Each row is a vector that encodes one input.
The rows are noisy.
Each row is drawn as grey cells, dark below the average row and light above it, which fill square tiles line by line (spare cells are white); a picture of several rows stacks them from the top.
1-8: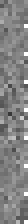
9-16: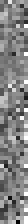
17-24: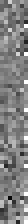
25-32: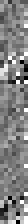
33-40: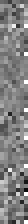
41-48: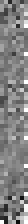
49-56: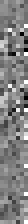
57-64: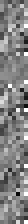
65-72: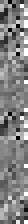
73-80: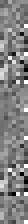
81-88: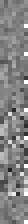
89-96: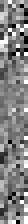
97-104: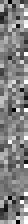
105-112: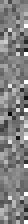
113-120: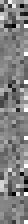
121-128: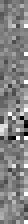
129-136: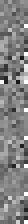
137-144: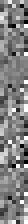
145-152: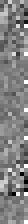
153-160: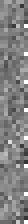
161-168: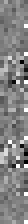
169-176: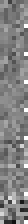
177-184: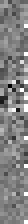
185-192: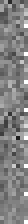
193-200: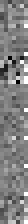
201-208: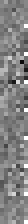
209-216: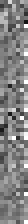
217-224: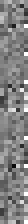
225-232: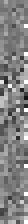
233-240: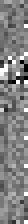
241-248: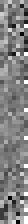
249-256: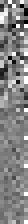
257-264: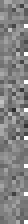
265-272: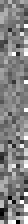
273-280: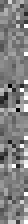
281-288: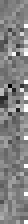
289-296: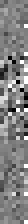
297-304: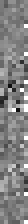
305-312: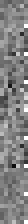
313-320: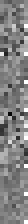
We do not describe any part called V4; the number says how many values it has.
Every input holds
a list of up to two items, each a true/false value and a value of V4.
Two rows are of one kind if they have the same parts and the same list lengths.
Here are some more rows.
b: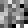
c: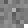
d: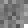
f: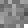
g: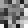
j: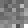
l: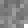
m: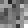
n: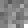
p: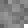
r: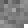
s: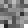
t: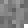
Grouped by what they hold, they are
b, d, m, t
c, f, j, l, n, p, r
g, s

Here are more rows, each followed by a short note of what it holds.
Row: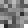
the empty list
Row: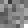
a list of one item
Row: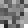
the empty list
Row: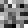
the empty list
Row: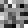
the empty list
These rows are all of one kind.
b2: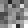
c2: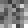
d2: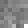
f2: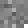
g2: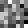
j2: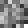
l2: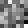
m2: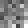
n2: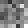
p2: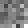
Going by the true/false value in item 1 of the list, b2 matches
j2, l2, n2 and p2.
